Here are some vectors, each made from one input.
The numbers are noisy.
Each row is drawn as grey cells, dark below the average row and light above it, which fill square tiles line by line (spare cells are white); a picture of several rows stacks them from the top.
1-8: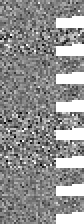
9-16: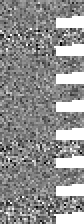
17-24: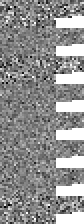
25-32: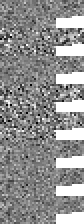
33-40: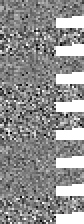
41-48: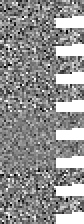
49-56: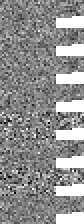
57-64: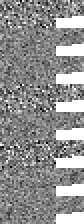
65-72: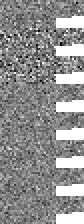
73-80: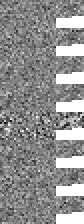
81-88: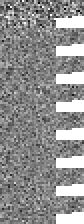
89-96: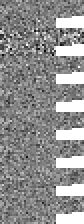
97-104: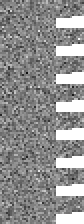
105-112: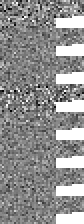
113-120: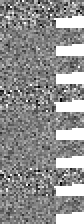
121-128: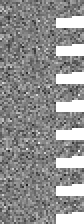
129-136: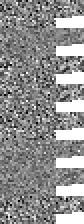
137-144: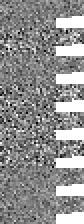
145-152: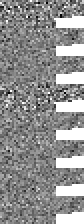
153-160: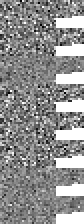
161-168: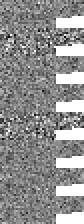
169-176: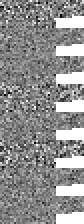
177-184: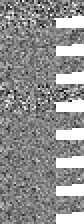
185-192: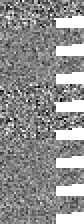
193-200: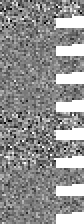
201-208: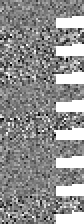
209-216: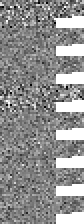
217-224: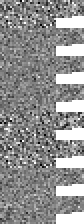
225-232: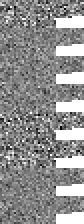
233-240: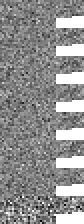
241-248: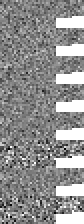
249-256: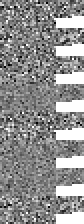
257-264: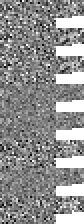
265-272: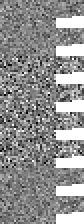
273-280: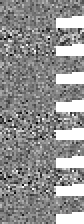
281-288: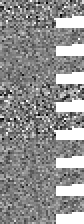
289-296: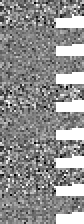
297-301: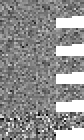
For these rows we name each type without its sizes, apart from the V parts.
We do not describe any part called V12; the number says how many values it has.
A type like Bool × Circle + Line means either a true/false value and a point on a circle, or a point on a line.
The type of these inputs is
(Bool × Bool × Bool + Label) × Tree + V12.
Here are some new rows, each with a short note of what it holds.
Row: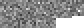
a label and a node of a tree
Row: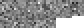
a label and a node of a tree
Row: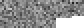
a label and a node of a tree
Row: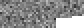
a node of a tree and three true/false values
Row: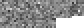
a label and a node of a tree
